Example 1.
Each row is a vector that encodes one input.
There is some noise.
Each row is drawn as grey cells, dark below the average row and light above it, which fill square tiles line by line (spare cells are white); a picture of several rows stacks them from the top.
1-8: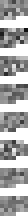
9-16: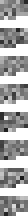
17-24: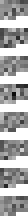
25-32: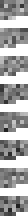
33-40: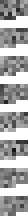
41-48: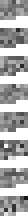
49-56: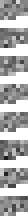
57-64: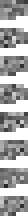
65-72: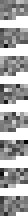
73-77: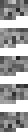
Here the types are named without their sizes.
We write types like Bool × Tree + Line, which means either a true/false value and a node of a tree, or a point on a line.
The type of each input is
Circle.
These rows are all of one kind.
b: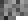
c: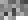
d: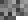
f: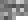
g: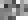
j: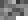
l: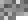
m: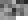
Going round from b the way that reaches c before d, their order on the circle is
b, f, g, l, c, m, j, d.
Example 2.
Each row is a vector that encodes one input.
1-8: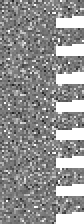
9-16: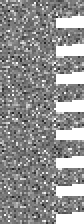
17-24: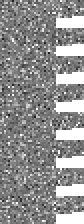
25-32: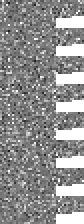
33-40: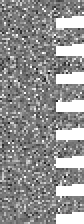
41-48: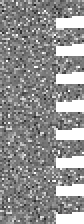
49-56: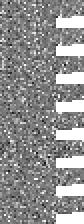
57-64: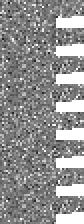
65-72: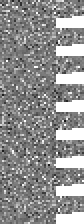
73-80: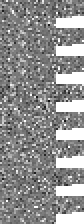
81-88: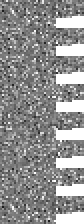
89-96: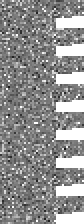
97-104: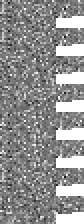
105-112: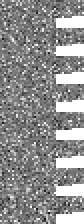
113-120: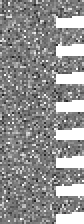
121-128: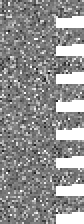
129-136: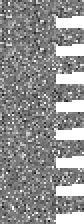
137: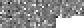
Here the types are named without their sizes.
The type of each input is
Bool × Bool × Bool × Bool + Unit.
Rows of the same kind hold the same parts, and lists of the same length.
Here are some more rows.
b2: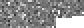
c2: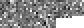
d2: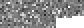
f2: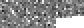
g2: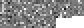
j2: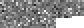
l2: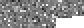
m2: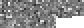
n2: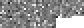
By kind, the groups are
b2, d2, f2, g2, j2, l2, m2, n2
c2

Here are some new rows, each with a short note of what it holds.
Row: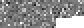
four true/false values
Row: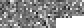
a fixed value
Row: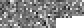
a fixed value
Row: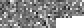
a fixed value
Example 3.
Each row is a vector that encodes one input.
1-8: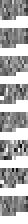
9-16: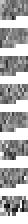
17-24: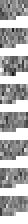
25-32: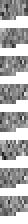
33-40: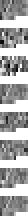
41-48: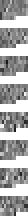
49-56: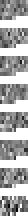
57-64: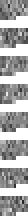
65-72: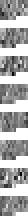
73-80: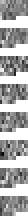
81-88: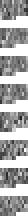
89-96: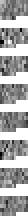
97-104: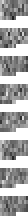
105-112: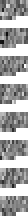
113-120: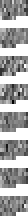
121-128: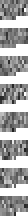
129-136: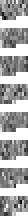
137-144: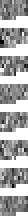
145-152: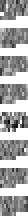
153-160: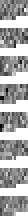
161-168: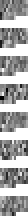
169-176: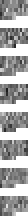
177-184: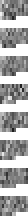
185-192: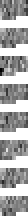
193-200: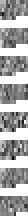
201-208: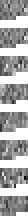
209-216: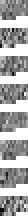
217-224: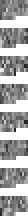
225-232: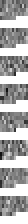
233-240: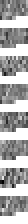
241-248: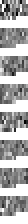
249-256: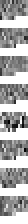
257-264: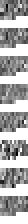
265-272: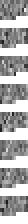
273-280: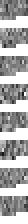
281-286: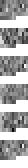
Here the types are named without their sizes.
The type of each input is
Circle + Unit.
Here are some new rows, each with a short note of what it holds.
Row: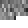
a point on a circle
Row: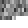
a point on a circle
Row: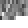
a point on a circle
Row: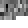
a point on a circle
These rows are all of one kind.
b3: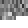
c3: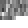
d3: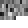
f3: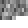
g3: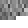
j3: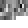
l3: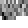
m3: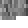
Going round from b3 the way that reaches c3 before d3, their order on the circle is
b3, f3, c3, j3, g3, l3, m3, d3.
